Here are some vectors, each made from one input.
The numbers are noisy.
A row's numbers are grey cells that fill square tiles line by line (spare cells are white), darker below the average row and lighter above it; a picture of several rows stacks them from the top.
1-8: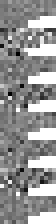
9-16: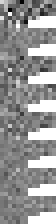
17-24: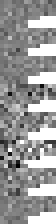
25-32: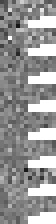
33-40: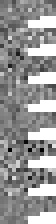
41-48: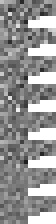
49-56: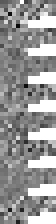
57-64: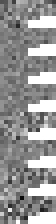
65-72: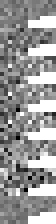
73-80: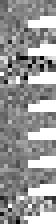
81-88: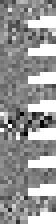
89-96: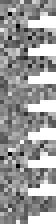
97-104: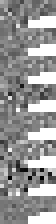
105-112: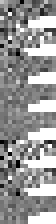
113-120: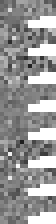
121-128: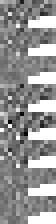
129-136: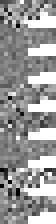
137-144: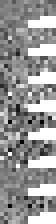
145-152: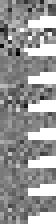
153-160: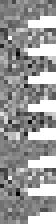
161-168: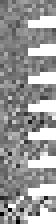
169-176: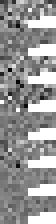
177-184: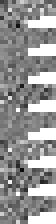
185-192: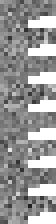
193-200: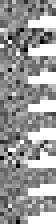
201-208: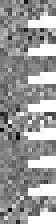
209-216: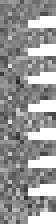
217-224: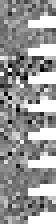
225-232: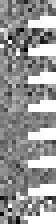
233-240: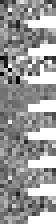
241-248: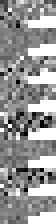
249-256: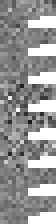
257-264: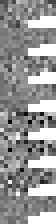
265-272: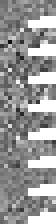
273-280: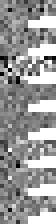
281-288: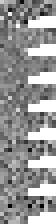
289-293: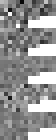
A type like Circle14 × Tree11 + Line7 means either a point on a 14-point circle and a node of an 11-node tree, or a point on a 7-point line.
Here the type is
Bool × Bool × Bool × Bool × Bool + Line8 × Line8 × Line8 × Line8.
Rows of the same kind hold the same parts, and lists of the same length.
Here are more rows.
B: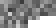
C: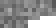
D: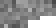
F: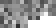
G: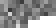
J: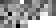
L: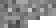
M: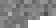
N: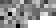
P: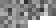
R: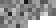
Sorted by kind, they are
B, C, D, G, L, M
F, J, N, P, R

